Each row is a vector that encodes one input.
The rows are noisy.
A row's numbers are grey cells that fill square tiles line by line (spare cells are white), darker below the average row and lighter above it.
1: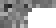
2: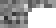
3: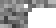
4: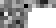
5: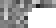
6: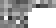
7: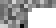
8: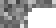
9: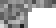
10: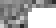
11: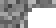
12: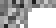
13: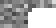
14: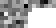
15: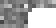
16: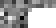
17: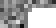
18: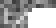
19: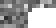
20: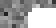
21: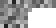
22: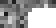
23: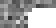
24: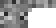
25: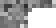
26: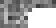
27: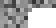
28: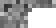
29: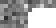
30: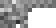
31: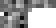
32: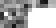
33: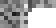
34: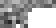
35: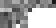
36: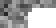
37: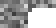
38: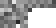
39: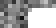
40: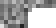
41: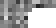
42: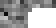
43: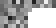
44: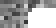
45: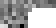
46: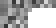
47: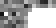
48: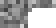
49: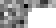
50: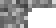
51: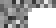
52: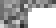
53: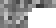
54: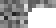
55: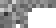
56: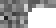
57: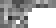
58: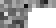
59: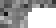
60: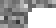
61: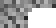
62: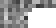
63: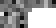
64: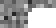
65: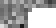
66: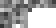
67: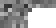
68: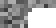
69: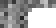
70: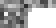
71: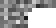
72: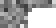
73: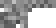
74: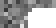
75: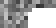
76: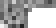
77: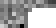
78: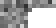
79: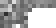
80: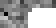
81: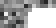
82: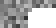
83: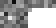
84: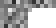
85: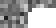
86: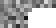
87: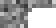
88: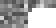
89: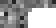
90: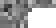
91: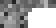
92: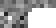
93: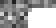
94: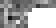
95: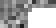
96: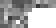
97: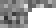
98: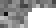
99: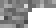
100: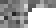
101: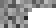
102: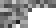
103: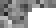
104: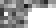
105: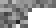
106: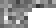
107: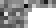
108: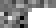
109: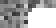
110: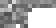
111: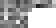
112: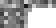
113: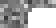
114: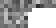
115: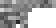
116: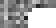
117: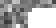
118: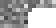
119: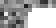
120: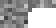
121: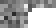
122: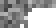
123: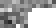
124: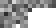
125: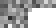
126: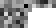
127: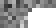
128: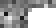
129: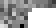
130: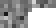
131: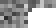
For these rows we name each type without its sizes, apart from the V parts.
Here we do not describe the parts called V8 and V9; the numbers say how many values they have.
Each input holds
a true/false value and a value of V9, together with either a node of a tree, or a value of V8.
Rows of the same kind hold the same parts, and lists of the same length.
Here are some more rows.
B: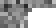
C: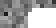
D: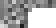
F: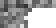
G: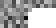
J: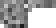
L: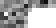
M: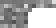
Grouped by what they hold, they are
B, C, G, J, L
D, F, M

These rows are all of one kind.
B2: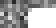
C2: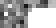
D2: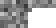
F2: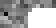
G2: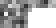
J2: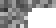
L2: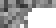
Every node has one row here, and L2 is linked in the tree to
B2 and F2.
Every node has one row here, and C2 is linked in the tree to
B2 and G2.
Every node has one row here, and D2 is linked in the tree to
B2 and J2.
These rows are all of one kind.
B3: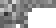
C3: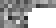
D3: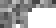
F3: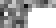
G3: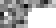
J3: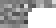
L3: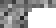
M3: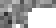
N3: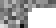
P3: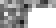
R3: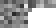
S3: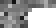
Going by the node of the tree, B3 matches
G3 and N3.
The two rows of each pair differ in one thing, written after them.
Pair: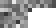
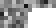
the value of V9
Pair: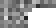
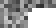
the value of V8
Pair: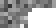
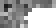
the value of V8
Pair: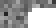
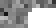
the value of V8
